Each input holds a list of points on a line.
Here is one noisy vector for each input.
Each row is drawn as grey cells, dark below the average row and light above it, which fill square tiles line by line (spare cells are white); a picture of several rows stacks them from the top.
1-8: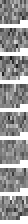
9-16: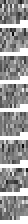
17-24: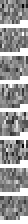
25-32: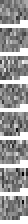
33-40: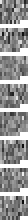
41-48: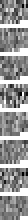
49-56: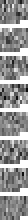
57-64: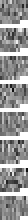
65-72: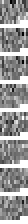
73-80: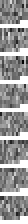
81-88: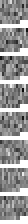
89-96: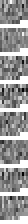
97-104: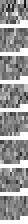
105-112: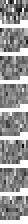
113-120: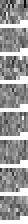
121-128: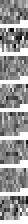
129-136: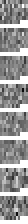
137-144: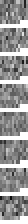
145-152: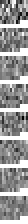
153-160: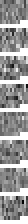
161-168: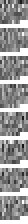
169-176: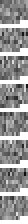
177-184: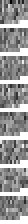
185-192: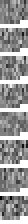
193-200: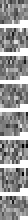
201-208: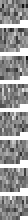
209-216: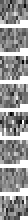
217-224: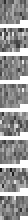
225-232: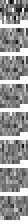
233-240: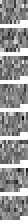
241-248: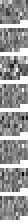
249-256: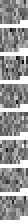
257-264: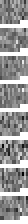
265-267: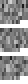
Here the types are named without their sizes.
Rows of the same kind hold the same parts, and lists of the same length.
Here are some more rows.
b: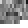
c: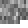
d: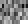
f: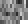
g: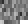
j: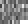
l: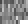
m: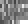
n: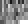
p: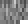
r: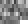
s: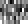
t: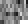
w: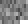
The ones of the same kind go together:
b, d, f, t
c, g, j, l, m, n, p, r, w
s

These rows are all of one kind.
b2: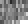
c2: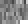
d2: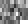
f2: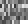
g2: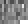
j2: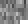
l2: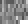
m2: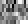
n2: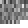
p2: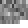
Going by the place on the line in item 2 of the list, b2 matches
c2, d2, f2 and j2.
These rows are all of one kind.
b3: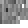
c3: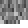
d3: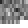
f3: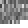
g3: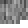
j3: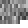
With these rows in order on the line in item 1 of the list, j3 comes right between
b3 and g3.
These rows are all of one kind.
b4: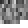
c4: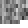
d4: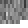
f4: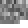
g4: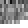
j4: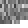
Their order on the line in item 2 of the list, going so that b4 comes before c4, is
b4, d4, g4, j4, f4, c4.
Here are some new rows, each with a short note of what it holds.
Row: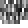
the empty list
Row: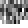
the empty list
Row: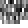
the empty list
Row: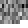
a list of one item
